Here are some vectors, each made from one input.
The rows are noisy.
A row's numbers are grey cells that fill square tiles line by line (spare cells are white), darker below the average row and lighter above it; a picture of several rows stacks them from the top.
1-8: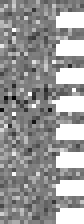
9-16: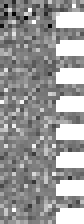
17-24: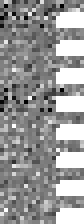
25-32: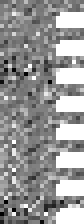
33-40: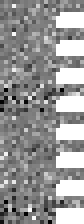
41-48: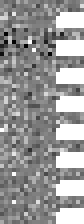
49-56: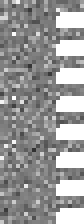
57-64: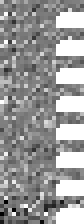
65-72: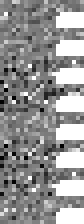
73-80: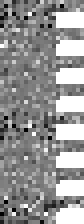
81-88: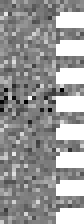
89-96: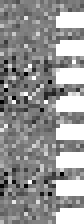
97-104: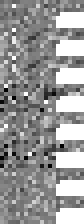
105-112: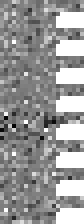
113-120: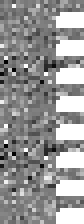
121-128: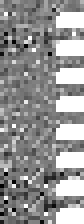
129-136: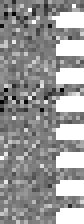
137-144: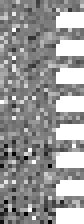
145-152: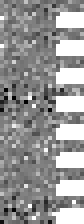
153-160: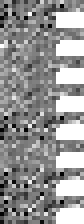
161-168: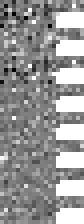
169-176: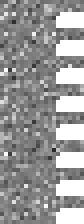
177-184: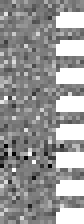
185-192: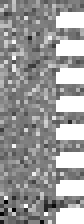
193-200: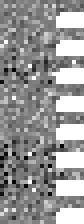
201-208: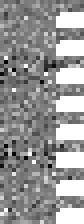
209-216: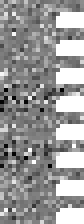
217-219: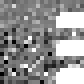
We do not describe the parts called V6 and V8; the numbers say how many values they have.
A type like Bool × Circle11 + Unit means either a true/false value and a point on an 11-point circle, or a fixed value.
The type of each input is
(Line5 + V6) × V8 + Line7.
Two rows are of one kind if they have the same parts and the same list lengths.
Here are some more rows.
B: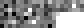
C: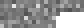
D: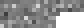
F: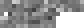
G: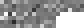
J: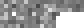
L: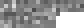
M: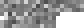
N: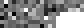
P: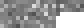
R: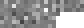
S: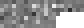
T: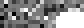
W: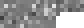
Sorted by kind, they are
B, N, T
C, D, L, P, R, S, W
F, G, J, M

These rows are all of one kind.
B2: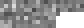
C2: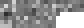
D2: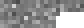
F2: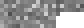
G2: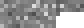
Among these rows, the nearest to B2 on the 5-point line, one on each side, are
D2 and F2.
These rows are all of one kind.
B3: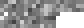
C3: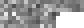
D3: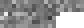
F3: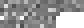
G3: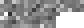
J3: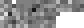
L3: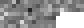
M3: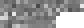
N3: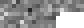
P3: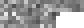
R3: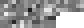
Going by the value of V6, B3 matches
L3, N3 and R3.
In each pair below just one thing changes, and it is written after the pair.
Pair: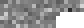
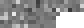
the value of V6
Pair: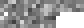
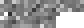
the value of V6
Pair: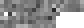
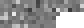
the value of V6
